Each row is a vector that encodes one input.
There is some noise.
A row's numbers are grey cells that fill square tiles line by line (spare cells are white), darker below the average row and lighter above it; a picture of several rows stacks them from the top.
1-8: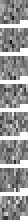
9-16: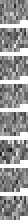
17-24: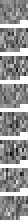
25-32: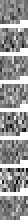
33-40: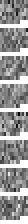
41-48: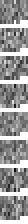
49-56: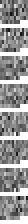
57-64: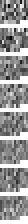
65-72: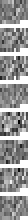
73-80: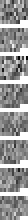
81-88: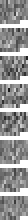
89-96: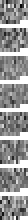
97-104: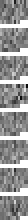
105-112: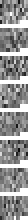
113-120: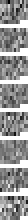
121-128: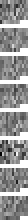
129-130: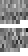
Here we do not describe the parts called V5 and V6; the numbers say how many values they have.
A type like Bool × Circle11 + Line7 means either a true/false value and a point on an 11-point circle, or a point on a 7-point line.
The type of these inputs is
(Bool × V5 + V6) × Tree7.
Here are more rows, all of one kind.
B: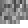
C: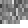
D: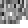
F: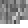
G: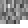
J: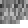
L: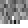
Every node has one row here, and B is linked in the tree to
D, G and J.
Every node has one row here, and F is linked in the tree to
J.
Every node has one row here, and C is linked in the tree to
G.
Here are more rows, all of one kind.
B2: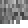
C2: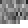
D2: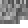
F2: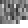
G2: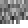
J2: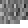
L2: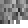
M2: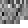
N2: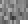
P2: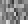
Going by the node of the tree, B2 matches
C2 and N2.
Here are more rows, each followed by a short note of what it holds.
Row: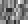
a node of a 7-node tree, a true/false value and a value of V5
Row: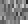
a node of a 7-node tree and a value of V6
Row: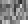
a node of a 7-node tree, a true/false value and a value of V5
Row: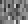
a node of a 7-node tree and a value of V6
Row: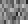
a node of a 7-node tree and a value of V6
